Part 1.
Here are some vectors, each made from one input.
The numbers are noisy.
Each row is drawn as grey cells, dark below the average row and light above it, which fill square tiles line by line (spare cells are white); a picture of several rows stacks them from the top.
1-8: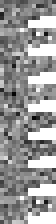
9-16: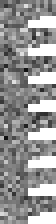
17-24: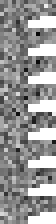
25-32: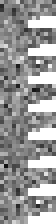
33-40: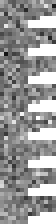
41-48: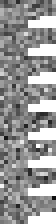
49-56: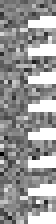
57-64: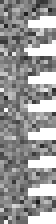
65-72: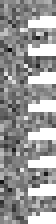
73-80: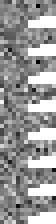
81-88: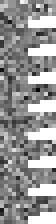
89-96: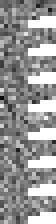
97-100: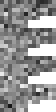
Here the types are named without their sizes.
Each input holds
a point on a circle and a point on a line.
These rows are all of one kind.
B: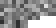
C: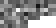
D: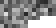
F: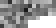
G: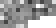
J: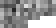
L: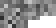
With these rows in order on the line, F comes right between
G and J.
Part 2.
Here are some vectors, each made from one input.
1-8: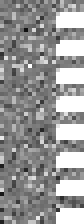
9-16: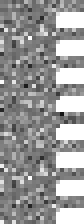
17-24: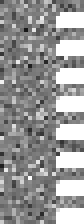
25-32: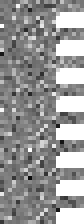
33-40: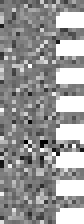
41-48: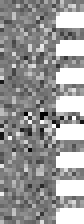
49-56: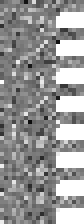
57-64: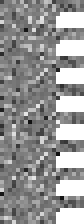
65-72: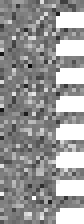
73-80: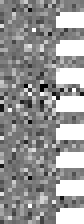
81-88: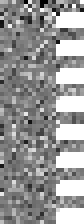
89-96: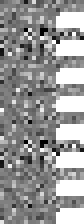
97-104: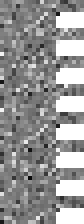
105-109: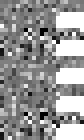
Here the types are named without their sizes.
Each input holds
either a point on a circle and a true/false value, or a fixed value.
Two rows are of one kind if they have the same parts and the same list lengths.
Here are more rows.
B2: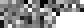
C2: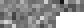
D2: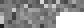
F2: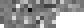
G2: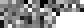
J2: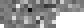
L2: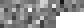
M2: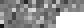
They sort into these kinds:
B2, G2
C2, D2, F2, J2, L2, M2

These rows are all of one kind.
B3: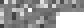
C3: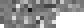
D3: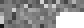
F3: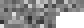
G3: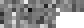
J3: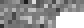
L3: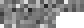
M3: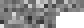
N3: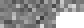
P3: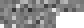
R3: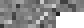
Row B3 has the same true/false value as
D3, J3 and R3.
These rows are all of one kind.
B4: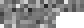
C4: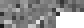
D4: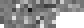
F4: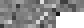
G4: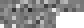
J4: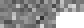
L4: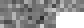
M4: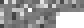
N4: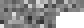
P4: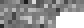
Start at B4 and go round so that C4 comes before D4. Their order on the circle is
B4, C4, F4, N4, M4, L4, J4, P4, D4, G4.
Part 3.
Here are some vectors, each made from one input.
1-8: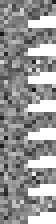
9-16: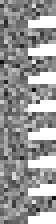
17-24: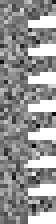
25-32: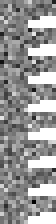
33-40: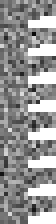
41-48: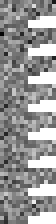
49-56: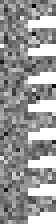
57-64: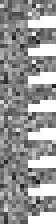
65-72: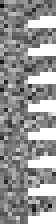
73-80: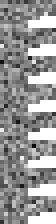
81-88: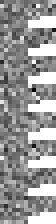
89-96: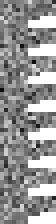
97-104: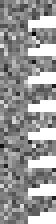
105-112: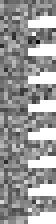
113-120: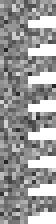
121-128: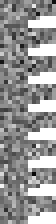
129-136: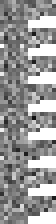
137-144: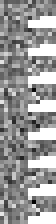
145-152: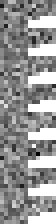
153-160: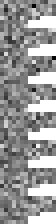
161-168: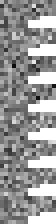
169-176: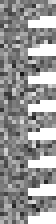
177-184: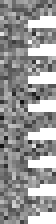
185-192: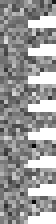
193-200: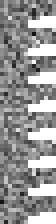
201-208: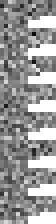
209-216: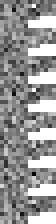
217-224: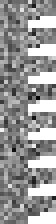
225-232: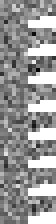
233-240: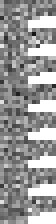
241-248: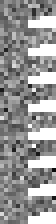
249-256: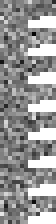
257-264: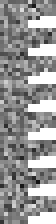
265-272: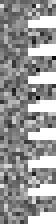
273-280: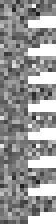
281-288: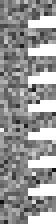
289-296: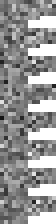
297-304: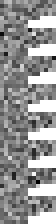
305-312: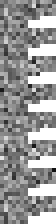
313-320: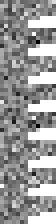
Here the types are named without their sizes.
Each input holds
a point on a circle and a true/false value.
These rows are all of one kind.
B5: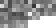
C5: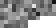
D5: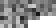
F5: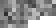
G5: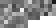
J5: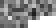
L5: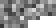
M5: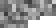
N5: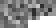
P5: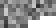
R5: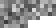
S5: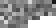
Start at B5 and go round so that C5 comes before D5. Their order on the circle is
B5, N5, J5, L5, R5, P5, M5, F5, S5, G5, C5, D5.
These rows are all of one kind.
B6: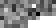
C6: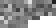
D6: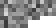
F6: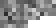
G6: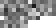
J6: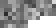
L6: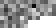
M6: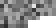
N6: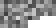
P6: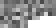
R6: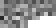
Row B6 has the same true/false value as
C6, D6 and M6.
